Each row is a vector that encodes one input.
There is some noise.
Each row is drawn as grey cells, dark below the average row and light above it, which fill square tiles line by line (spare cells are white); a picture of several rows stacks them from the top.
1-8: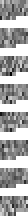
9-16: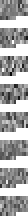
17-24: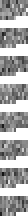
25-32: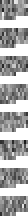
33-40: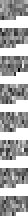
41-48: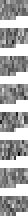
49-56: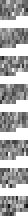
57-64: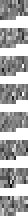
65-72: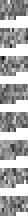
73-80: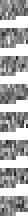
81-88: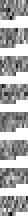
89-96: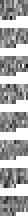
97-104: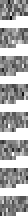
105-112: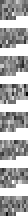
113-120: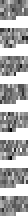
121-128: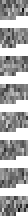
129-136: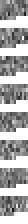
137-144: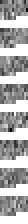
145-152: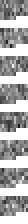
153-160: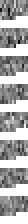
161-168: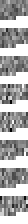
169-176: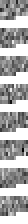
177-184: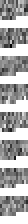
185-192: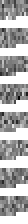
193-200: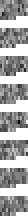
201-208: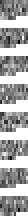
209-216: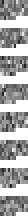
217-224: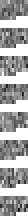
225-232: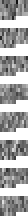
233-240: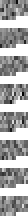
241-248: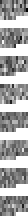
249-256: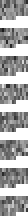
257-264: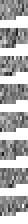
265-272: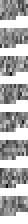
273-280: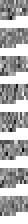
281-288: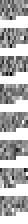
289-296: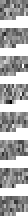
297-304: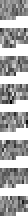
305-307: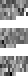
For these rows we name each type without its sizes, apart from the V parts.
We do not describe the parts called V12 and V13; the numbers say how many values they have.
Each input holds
a point on a circle, a true/false value, a value of V12 and a value of V13.
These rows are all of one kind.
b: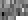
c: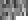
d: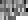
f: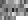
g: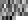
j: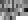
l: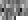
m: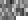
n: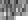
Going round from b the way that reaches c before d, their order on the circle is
b, l, m, c, n, g, j, d, f.
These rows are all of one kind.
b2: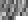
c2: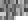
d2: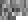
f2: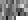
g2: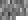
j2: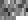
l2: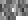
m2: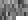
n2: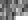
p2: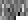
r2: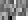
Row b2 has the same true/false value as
c2 and f2.
